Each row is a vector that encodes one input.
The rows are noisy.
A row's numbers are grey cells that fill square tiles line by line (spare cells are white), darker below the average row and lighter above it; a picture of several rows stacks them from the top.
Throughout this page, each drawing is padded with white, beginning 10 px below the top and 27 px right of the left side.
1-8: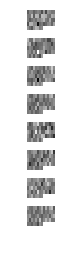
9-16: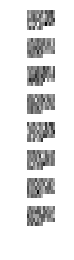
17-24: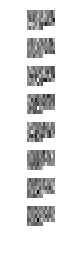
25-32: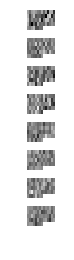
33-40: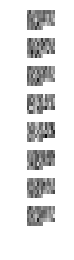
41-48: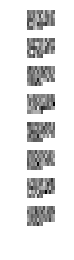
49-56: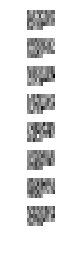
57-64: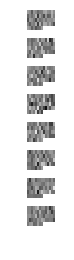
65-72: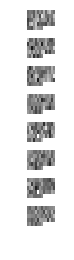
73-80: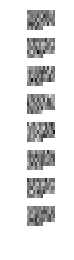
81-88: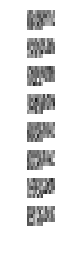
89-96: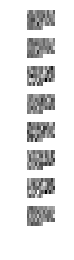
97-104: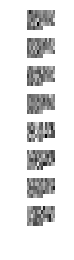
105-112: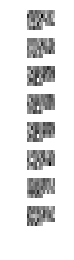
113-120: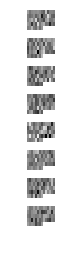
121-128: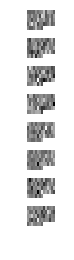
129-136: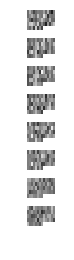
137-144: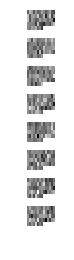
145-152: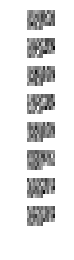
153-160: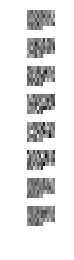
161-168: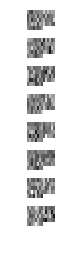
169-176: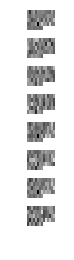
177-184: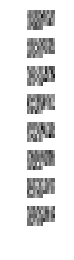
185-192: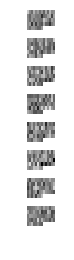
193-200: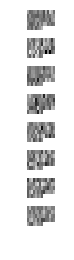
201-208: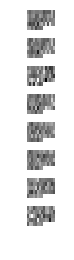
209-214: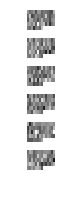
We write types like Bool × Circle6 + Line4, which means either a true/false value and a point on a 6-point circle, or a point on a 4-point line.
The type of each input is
(Bool × Bool × Bool + Unit) × (Circle8 × Line6 + Label6).
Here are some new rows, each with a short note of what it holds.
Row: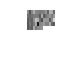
a point on an 8-point circle, a point on a 6-point line and three true/false values
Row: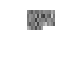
a point on an 8-point circle, a point on a 6-point line and three true/false values
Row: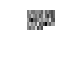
one of 6 labels
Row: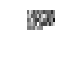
one of 6 labels
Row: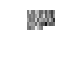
one of 6 labels
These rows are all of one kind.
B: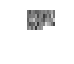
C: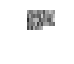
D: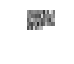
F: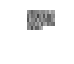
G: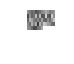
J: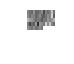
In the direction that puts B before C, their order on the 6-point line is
G, F, J, D, B, C.
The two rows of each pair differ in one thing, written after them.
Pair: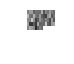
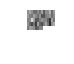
one of the three true/false values
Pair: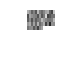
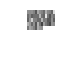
the label
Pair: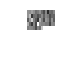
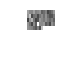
one of the three true/false values
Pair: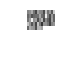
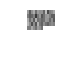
one of the three true/false values
